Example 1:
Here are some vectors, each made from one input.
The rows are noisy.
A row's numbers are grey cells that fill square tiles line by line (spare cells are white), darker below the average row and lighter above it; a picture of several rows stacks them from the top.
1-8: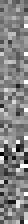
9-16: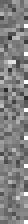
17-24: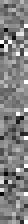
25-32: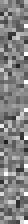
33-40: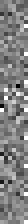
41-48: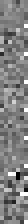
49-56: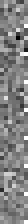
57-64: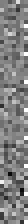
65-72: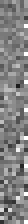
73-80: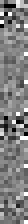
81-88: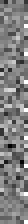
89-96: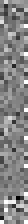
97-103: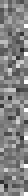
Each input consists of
either a fixed value, or a node of a 9-node tree and a true/false value.
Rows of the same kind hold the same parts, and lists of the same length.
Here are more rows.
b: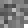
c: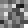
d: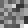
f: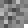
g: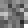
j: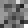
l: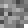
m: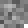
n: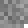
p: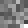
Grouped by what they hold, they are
b, d, f, l, m, n, p
c, g, j

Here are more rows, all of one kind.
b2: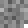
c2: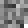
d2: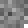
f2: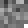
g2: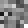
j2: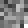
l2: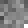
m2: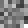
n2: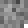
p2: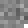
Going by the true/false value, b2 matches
l2, m2 and p2.
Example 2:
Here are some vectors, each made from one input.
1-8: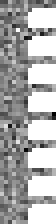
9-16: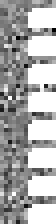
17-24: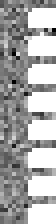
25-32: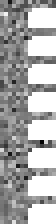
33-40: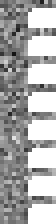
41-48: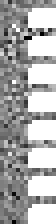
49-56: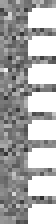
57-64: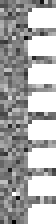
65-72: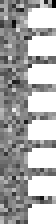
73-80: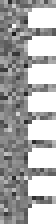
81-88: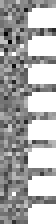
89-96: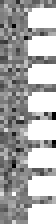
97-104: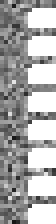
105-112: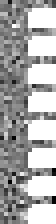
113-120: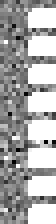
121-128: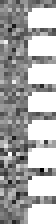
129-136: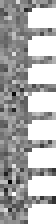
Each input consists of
a point on an 18-point circle and a true/false value.
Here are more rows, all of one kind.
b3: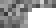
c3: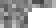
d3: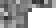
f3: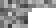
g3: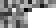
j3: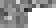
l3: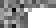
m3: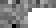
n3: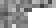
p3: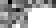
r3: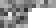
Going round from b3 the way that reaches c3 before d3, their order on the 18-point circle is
b3, g3, r3, j3, n3, f3, p3, c3, d3, l3, m3.
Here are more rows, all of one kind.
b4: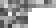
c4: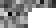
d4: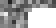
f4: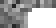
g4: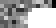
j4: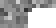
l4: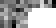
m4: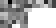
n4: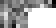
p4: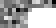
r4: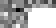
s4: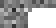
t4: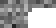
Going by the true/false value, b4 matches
f4, j4, s4 and t4.
